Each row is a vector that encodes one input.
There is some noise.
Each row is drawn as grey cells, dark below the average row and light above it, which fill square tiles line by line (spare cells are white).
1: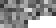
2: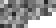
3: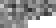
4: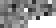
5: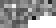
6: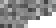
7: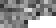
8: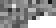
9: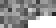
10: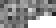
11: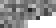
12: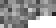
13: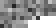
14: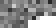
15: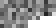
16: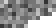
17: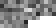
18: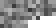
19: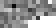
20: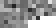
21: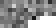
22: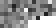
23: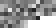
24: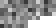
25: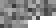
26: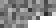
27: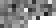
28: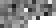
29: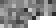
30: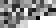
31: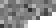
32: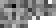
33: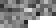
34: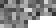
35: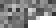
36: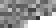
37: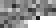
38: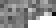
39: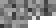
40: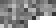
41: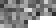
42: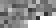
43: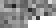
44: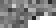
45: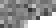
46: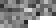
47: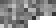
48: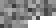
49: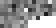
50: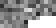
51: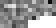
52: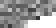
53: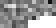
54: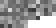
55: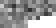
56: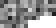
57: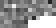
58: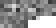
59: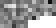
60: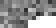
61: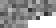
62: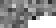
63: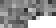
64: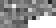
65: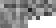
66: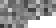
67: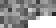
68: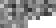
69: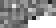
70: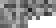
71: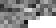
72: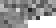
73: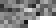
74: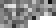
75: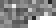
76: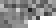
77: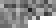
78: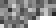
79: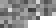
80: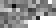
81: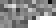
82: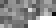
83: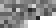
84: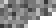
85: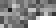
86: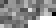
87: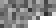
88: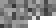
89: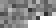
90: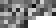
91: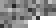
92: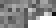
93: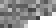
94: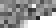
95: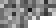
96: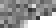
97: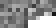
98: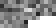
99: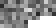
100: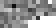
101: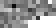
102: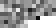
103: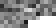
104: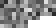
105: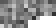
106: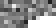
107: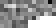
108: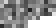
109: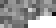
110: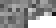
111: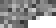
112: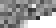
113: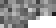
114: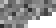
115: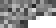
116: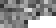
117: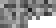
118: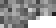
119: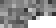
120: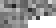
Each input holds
a true/false value, together with either a point on a 13-point circle, or a fixed value.
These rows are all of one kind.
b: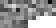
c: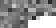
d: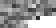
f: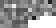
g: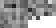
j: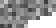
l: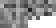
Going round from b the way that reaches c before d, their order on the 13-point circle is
b, f, j, c, l, g, d.
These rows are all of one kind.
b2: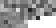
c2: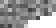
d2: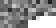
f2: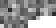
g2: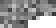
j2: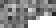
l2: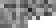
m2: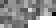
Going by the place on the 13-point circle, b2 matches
f2 and l2.
